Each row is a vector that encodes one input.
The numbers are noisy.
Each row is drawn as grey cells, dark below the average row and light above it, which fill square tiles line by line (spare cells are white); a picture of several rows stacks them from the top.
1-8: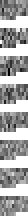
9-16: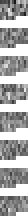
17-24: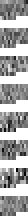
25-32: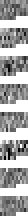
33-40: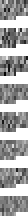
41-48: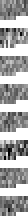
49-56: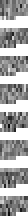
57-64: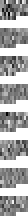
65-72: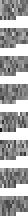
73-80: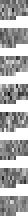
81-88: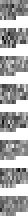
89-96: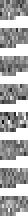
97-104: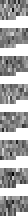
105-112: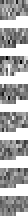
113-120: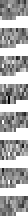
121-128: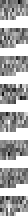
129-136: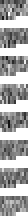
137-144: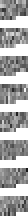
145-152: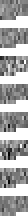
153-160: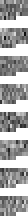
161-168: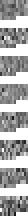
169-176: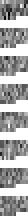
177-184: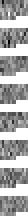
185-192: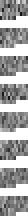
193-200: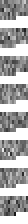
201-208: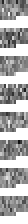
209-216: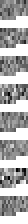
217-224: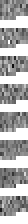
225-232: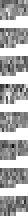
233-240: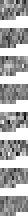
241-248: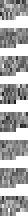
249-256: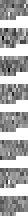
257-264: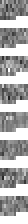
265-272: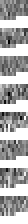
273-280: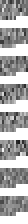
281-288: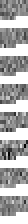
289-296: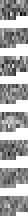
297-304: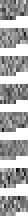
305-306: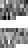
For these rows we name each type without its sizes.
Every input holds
a point on a line, together with either a label, or four true/false values.
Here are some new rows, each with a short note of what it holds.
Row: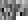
a point on a line and four true/false values
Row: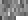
a point on a line and four true/false values
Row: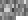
a point on a line and four true/false values
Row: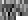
a point on a line and four true/false values
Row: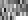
a label and a point on a line
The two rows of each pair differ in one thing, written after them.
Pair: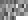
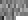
the place on the line
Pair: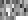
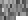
one of the four true/false values
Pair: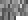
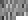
the place on the line
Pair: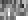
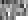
the place on the line
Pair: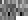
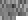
one of the four true/false values
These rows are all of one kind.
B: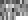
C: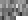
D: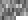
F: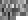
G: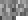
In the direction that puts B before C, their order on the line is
D, F, B, G, C.
